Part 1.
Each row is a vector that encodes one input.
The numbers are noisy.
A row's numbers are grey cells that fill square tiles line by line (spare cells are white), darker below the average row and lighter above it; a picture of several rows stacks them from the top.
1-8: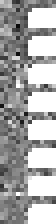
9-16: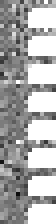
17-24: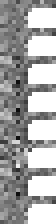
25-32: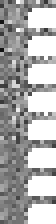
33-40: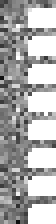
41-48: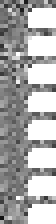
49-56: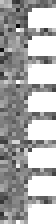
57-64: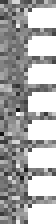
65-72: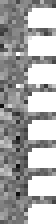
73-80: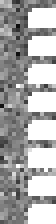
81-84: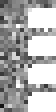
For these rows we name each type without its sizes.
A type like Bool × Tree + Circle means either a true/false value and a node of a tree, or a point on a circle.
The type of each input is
Label.
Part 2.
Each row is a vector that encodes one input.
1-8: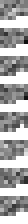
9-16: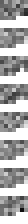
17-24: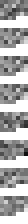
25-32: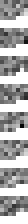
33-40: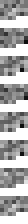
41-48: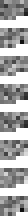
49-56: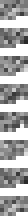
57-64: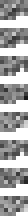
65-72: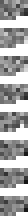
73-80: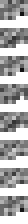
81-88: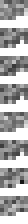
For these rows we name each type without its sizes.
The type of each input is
Bool × Bool × Bool.
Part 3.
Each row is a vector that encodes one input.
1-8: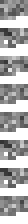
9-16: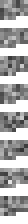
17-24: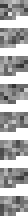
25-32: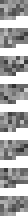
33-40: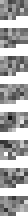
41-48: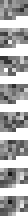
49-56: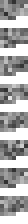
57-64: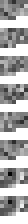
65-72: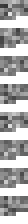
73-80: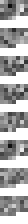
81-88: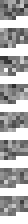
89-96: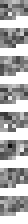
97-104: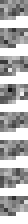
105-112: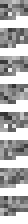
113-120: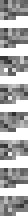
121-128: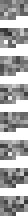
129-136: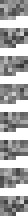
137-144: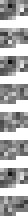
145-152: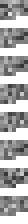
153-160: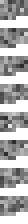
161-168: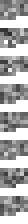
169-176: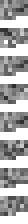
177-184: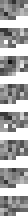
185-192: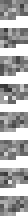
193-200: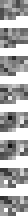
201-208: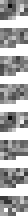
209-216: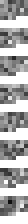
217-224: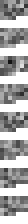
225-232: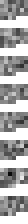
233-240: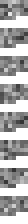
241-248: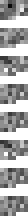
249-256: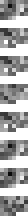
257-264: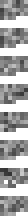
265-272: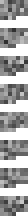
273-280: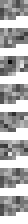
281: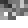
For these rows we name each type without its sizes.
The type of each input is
Label.
